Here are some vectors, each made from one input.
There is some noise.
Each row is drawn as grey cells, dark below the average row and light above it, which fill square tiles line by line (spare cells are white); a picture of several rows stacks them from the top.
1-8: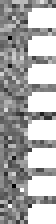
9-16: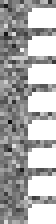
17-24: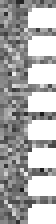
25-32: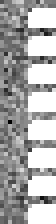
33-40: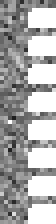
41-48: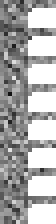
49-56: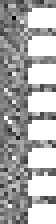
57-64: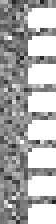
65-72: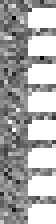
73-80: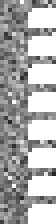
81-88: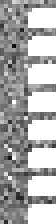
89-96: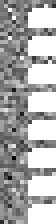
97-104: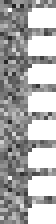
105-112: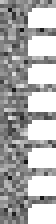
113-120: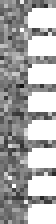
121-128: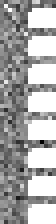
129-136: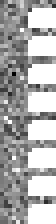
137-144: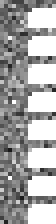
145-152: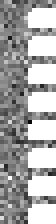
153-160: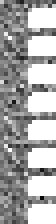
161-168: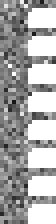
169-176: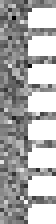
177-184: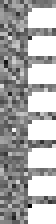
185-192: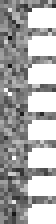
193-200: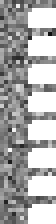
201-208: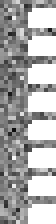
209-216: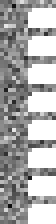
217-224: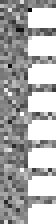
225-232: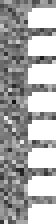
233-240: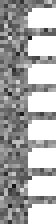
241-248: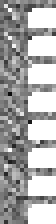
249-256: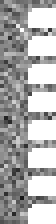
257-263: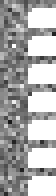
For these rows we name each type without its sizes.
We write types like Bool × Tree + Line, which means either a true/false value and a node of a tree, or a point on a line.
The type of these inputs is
(Bool × Circle + Line) × (Label + Line).
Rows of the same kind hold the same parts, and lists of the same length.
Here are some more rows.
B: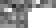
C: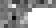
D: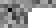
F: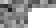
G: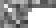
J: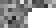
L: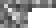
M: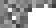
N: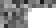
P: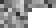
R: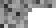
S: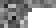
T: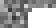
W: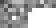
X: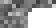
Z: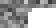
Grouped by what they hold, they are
B, G, L, M
C, J, N, S, T, X
D, F, R, Z
P, W

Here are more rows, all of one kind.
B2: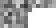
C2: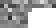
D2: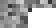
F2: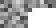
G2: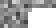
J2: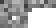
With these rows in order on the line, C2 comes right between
G2 and J2.
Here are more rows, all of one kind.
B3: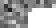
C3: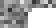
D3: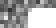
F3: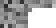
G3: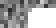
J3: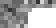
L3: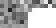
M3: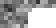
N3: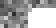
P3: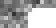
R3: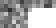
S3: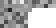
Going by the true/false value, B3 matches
F3, R3 and S3.
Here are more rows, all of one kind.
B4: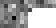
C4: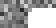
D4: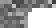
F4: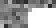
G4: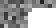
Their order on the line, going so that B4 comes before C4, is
B4, D4, G4, C4, F4.
